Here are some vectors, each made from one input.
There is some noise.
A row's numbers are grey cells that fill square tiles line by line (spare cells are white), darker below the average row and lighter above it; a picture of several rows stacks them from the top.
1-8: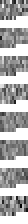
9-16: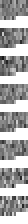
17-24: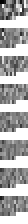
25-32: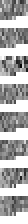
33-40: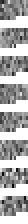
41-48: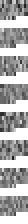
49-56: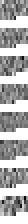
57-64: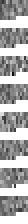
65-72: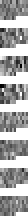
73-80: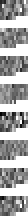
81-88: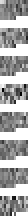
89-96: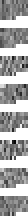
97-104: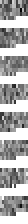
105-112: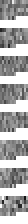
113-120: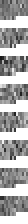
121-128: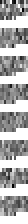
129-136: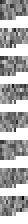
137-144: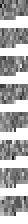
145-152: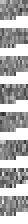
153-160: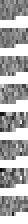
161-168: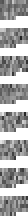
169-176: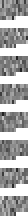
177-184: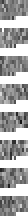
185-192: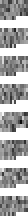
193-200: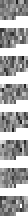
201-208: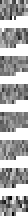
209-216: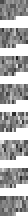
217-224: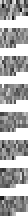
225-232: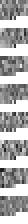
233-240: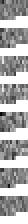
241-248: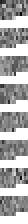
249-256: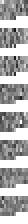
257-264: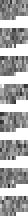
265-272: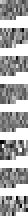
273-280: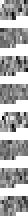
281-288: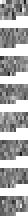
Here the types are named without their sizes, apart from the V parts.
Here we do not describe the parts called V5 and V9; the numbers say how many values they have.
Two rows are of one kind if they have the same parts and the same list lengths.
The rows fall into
3 kinds.
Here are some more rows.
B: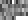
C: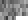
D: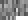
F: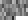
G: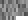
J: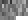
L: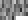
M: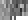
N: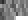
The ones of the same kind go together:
B, C, F, J
D, G, L, N
M

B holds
a value of V5 and a value of V9.
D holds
a point on a line and a value of V9.
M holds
a node of a tree.
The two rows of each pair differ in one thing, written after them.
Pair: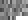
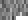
the place on the line
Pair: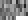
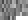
the value of V9
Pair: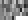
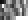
the value of V9
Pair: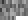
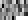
the place on the line
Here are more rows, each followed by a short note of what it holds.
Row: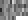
a point on a line and a value of V9
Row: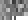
a node of a tree
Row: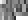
a node of a tree
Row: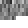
a value of V5 and a value of V9
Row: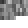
a point on a line and a value of V9
